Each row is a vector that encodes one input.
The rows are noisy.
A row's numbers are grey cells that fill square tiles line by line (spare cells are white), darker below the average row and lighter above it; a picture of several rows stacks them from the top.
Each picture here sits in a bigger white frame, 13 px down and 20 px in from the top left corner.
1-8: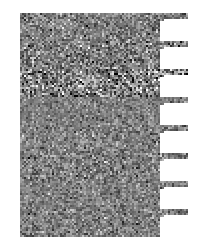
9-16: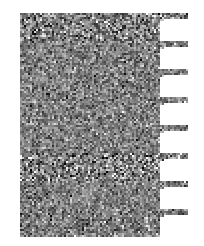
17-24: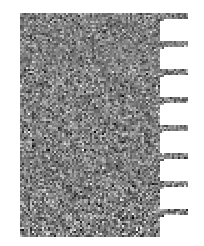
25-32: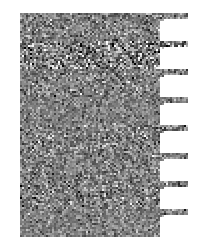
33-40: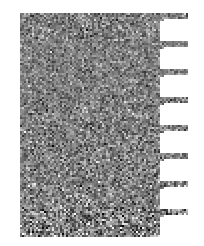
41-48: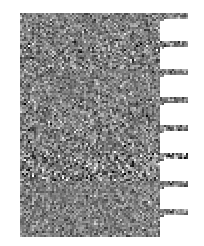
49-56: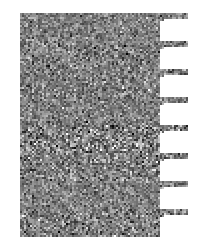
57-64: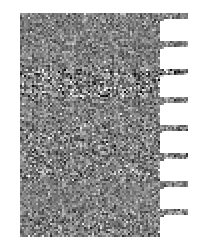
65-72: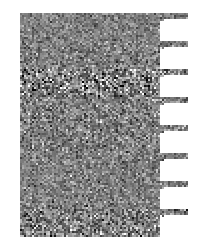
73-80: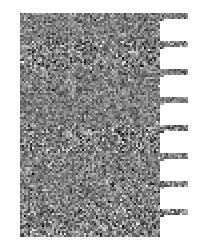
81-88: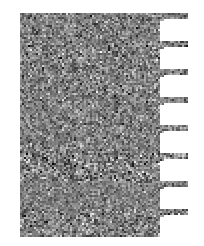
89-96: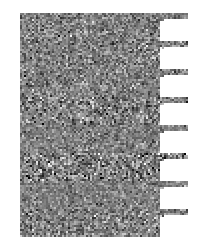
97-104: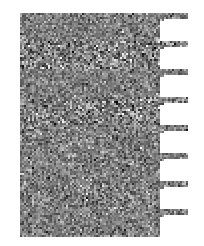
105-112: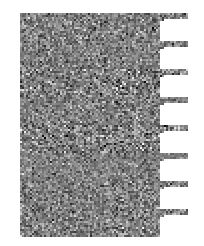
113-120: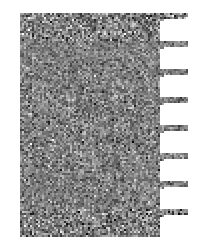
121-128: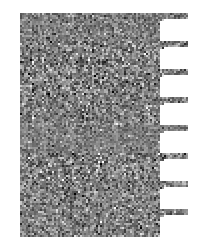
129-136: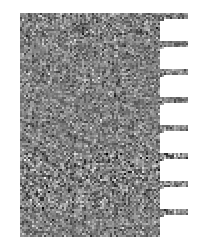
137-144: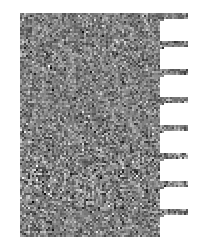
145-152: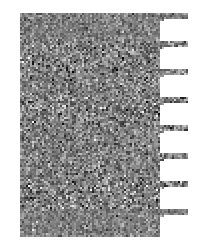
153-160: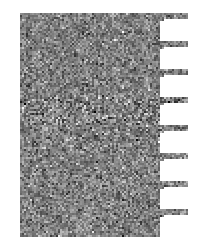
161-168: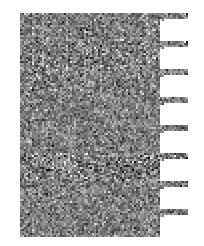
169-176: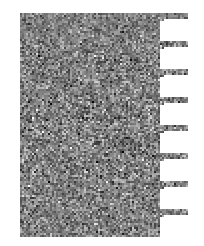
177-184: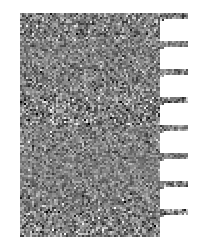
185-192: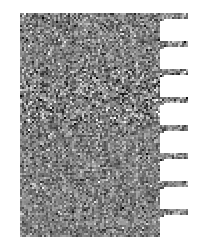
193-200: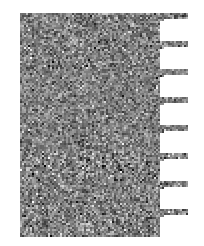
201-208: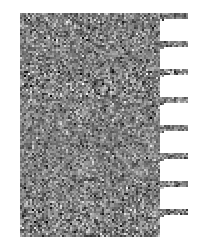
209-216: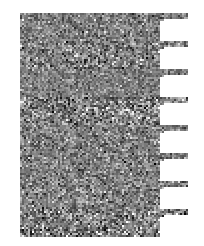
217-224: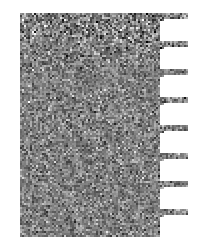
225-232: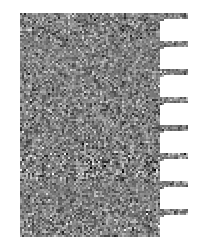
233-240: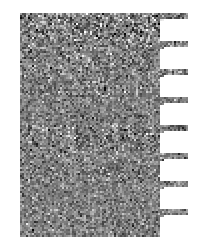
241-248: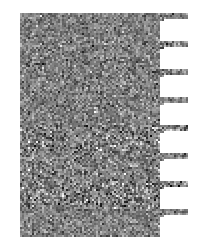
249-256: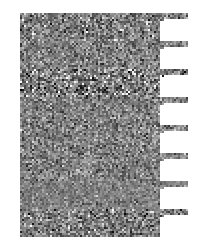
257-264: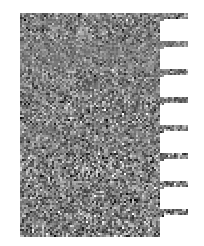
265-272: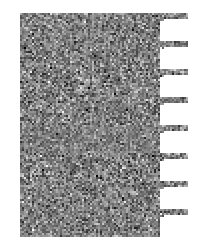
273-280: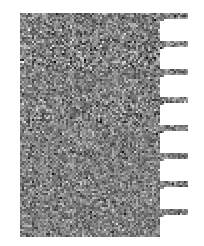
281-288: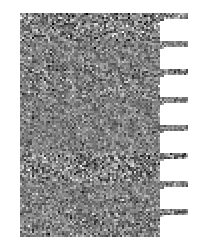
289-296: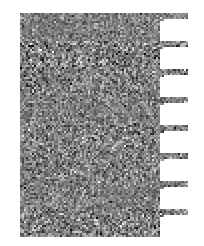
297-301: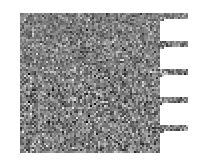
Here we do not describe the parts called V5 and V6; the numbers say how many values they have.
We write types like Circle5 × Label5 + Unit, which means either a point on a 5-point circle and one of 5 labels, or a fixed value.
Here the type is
Bool × (Line4 + V5) + Circle11 + V6.
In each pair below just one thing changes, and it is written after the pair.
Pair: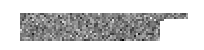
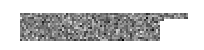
the value of V5
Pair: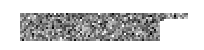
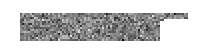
the true/false value
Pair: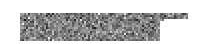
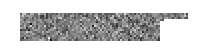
the true/false value
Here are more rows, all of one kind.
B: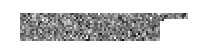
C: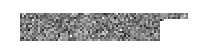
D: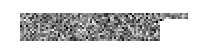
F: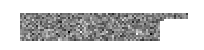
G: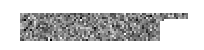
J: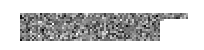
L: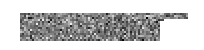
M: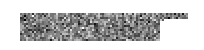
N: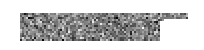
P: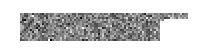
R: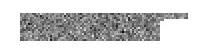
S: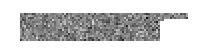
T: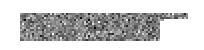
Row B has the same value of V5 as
C, D, F and L.
